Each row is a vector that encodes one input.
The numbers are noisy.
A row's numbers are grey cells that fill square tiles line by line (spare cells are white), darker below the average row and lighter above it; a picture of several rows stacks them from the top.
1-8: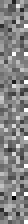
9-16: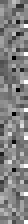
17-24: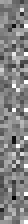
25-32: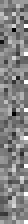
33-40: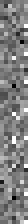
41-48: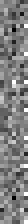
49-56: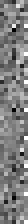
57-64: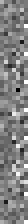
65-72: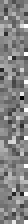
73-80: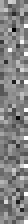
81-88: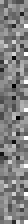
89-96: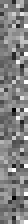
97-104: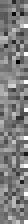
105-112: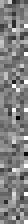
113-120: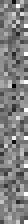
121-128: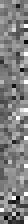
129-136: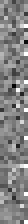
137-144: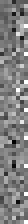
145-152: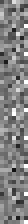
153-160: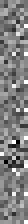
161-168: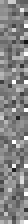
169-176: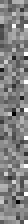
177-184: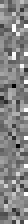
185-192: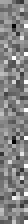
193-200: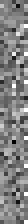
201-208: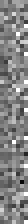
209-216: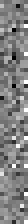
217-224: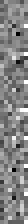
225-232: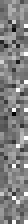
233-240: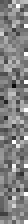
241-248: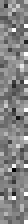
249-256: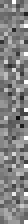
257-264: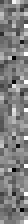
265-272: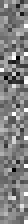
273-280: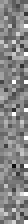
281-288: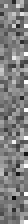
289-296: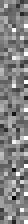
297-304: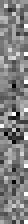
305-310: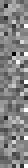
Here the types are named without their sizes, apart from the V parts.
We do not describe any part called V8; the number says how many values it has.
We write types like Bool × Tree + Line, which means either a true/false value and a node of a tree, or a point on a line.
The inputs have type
List(Line × V8).
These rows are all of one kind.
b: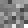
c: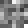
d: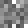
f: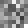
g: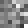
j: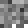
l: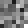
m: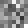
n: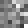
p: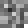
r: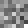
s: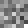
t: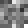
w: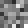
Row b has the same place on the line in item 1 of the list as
d, j, t and w.
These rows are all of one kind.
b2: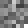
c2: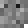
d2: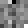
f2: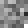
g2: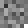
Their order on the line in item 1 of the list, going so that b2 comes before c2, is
g2, b2, c2, d2, f2.
